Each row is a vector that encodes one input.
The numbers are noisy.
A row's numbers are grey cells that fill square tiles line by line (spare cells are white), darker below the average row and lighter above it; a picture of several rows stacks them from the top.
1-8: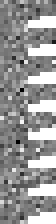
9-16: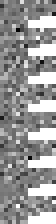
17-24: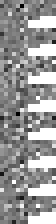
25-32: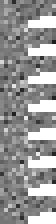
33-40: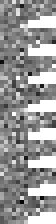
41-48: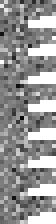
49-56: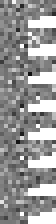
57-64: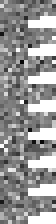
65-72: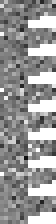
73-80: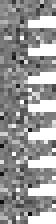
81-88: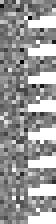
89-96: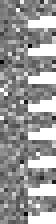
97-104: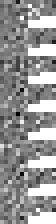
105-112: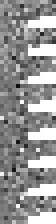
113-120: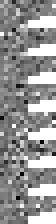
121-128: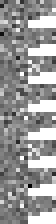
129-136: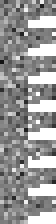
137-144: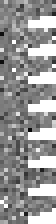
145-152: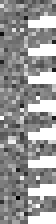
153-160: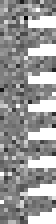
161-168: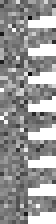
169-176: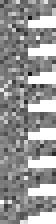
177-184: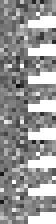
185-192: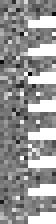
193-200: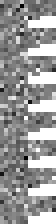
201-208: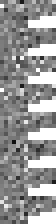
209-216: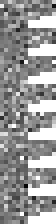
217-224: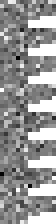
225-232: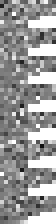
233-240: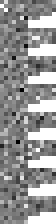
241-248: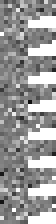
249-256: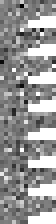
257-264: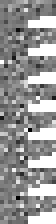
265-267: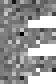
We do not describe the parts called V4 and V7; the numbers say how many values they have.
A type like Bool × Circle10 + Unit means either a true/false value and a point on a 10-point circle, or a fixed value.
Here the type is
(Bool × Bool × Bool + Unit) × Label5 + V4 × V7.
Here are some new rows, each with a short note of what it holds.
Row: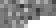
one of 5 labels and three true/false values
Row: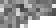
one of 5 labels and three true/false values
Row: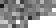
one of 5 labels
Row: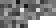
a value of V4 and a value of V7
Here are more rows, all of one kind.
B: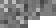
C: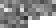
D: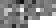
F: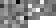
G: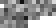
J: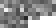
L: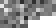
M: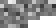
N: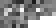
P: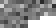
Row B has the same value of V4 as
C, J, L and P.
